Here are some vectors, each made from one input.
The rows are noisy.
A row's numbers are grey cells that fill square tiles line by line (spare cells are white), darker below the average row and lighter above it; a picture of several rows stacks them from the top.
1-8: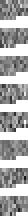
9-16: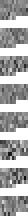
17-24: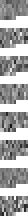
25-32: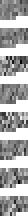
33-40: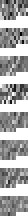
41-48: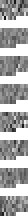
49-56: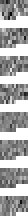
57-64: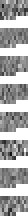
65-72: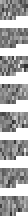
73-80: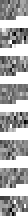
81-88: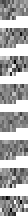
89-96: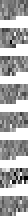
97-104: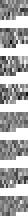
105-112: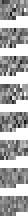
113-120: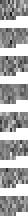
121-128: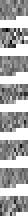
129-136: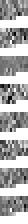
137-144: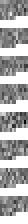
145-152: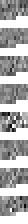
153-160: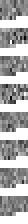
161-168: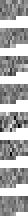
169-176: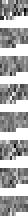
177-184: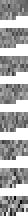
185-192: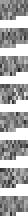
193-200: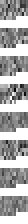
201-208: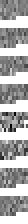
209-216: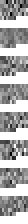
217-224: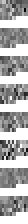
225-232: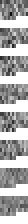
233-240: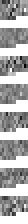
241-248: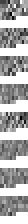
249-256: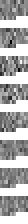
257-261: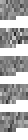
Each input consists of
a true/false value, together with either a fixed value, or a node of each of two 10-node trees.
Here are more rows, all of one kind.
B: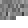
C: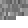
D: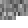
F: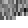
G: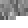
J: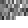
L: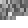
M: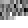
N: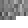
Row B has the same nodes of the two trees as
C, D and M.
